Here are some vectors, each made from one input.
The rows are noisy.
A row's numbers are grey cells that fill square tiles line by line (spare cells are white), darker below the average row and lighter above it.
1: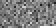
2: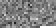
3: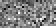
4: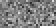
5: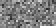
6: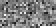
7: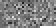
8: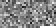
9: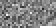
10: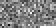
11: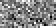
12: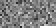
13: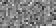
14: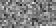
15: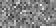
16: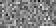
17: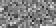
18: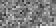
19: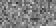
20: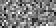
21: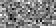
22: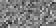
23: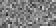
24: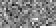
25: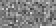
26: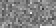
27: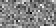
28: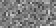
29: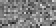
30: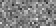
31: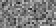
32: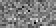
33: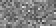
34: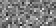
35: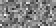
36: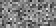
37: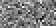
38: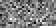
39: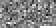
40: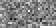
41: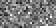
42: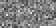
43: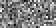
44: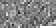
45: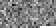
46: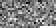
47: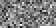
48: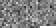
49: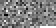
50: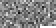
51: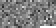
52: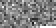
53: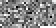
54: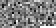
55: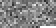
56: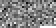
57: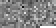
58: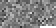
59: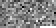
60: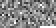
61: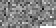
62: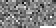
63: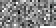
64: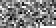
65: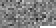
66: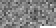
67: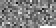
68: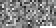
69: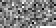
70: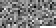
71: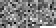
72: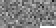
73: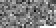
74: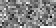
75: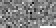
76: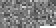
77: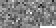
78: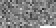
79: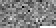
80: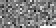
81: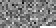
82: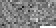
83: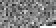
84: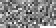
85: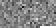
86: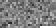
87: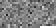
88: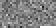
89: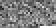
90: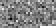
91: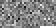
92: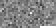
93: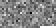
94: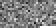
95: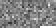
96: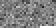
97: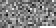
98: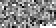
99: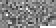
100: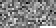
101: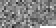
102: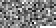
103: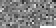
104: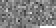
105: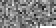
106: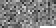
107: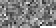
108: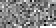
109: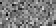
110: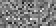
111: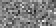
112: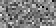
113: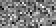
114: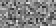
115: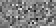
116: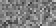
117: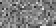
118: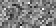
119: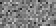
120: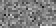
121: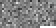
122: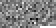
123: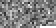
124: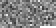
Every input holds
a true/false value, together with either a point on a 6-point line, or a point on a 7-point line.
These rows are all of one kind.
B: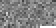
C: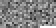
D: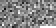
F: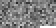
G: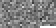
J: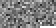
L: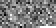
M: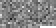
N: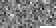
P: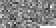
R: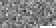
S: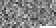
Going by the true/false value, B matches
D, N and R.
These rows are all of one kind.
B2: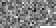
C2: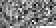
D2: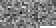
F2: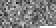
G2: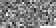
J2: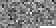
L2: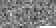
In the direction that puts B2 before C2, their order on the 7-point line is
G2, L2, D2, B2, F2, J2, C2.
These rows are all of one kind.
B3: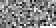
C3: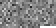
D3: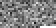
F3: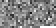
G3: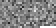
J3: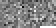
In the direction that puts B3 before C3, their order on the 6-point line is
J3, B3, G3, F3, C3, D3.
